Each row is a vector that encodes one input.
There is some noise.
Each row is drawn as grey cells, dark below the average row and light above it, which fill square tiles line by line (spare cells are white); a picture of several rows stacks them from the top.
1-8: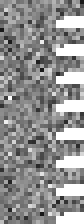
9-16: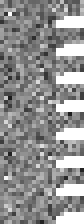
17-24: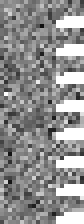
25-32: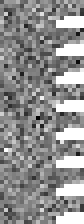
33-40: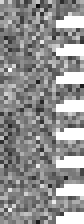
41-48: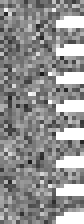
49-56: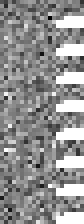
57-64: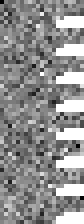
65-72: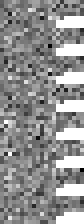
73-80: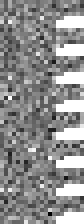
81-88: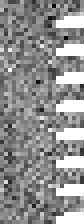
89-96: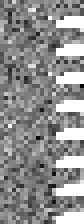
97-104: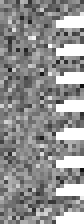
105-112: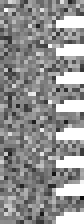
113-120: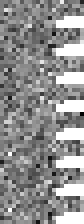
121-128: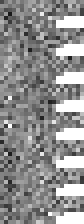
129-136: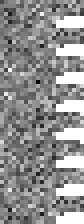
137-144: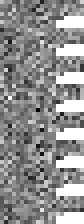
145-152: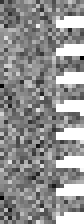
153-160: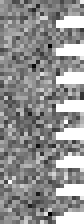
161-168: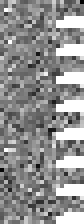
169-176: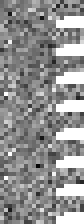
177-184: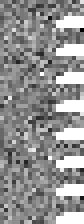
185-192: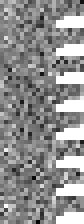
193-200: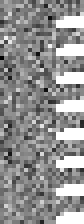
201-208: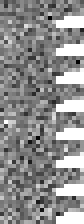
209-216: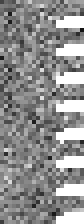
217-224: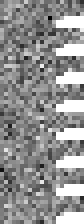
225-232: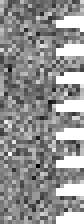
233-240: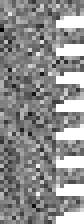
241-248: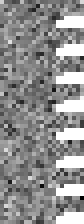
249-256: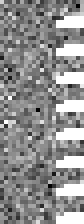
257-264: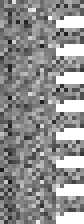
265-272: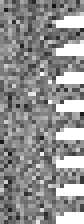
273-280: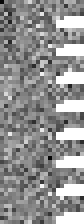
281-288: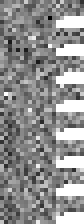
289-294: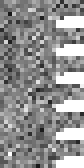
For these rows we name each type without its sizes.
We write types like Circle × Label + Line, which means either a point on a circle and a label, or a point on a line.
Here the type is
(Bool × Circle + Unit) × Line.
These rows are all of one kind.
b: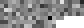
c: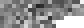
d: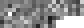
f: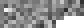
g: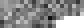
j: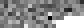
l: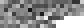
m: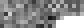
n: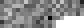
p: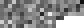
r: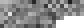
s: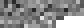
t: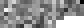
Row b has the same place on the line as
c, g and j.
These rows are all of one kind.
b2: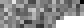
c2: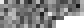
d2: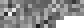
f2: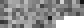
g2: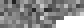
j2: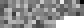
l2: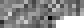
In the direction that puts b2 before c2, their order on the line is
b2, c2, g2, j2, f2, l2, d2.
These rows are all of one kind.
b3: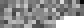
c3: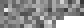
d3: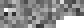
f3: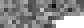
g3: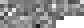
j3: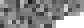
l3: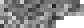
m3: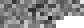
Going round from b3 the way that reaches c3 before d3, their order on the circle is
b3, c3, d3, m3, g3, l3, j3, f3.
